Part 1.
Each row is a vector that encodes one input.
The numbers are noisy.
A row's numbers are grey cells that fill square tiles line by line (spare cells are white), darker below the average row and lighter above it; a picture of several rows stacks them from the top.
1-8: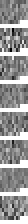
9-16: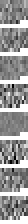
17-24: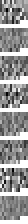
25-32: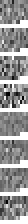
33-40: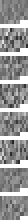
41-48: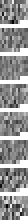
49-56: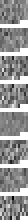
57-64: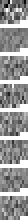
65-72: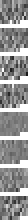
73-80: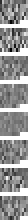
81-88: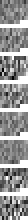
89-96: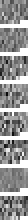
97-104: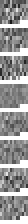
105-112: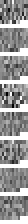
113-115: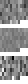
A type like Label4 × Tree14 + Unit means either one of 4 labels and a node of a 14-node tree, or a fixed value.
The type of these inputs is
Bool × Line9.
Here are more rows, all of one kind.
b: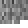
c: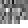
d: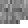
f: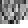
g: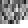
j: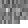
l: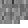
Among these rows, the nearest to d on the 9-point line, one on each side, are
f and l.
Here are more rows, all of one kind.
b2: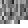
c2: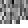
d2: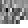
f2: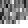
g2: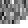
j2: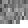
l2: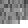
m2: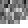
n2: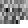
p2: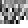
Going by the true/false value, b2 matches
c2 and n2.
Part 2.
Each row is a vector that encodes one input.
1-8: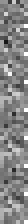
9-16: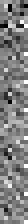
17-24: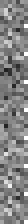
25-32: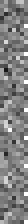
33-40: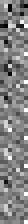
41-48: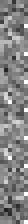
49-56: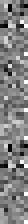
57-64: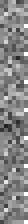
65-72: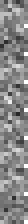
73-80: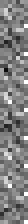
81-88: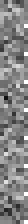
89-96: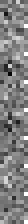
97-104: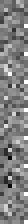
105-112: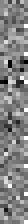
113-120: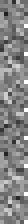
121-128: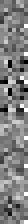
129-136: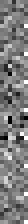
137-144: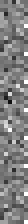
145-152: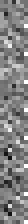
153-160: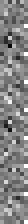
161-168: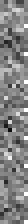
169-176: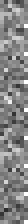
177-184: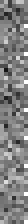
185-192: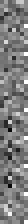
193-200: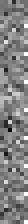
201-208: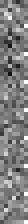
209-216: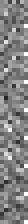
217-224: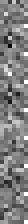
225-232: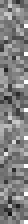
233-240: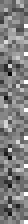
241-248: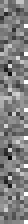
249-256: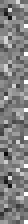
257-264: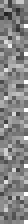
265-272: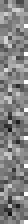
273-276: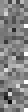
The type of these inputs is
Bool × Circle10 + Unit.
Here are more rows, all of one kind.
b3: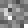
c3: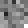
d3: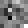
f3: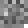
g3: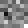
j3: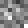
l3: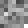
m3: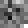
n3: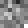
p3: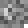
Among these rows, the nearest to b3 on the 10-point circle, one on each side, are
j3 and p3.
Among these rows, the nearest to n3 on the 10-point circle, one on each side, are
c3 and j3.
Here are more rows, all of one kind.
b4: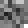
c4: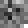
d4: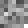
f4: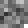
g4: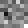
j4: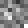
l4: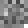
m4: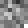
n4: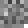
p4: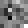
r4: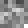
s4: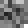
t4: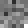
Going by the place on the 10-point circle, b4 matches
l4, n4 and s4.
